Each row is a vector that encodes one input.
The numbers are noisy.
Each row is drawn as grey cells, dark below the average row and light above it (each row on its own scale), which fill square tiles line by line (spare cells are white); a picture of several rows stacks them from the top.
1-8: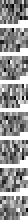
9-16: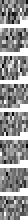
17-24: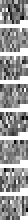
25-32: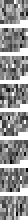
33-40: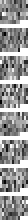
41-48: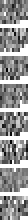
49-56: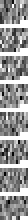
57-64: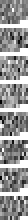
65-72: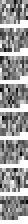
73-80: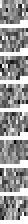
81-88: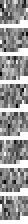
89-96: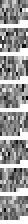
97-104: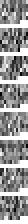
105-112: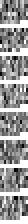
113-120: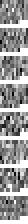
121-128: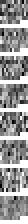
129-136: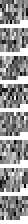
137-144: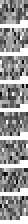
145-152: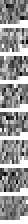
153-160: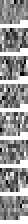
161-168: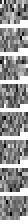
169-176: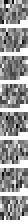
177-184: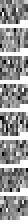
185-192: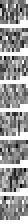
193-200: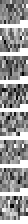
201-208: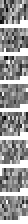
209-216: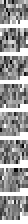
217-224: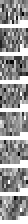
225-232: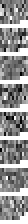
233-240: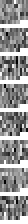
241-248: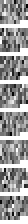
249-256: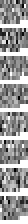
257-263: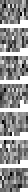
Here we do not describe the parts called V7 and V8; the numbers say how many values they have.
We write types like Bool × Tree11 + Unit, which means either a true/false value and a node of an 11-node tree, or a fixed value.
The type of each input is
Label11 × Label11 + (Line5 + V7) × V8.
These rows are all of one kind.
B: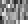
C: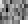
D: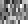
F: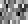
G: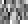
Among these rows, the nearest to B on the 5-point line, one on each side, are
D and G.
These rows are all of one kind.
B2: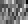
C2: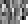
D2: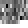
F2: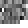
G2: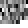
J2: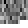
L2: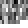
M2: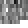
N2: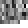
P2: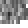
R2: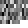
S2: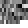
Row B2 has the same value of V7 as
R2 and S2.
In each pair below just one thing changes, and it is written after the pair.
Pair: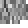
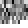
the place on the 5-point line
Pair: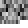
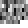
the value of V8
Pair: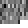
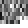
the place on the 5-point line
